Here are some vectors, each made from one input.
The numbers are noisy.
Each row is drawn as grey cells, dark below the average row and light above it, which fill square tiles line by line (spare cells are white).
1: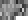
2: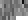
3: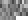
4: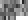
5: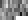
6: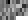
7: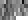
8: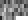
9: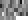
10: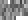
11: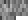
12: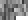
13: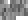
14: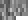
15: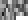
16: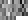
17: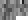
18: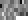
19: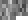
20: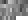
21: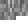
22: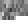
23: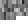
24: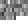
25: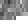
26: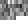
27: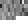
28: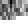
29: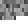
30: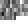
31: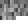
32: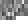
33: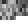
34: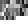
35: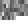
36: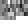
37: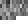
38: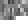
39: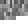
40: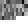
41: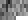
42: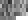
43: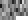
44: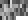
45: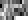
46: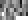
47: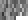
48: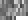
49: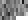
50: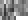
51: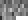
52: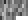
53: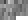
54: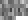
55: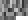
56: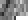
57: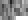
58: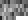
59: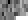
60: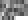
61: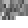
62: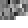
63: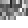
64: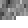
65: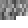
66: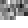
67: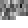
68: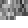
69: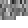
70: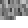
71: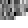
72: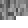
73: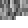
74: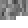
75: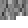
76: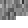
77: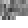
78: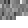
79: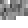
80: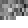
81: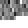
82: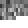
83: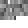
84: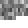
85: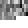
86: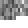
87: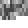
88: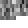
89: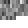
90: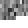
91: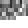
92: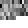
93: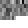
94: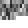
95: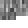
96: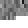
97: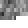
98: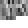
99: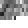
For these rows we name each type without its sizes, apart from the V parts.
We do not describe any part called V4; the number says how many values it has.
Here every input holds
a value of V4, together with either a node of a tree, or three true/false values.
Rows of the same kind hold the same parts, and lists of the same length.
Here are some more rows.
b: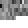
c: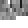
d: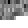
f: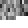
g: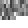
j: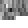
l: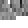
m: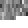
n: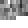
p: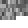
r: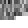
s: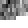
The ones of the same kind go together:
b, c, f, g, j, l, m, n
d, p, r, s

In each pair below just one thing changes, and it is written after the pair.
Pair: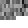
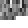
one of the three true/false values
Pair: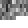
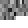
the value of V4
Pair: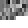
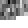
one of the three true/false values
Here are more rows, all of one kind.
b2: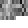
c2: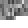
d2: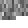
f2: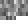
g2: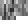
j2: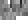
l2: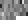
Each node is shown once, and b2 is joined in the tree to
c2 and j2.
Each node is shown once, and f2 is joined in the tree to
g2.
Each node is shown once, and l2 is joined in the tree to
d2 and j2.
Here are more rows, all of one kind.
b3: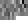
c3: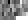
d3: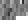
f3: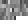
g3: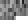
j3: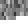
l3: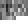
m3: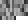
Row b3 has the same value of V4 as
d3 and g3.
